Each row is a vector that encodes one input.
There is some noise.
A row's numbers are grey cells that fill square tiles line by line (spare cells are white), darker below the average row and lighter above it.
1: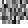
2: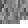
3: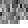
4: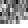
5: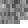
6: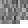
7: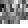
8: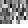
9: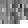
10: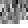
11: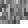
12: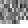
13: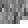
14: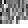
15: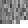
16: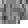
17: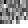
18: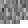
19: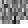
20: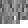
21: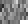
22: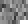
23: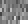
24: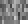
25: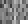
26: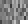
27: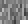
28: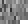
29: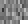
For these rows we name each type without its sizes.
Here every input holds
a point on each of two lines.
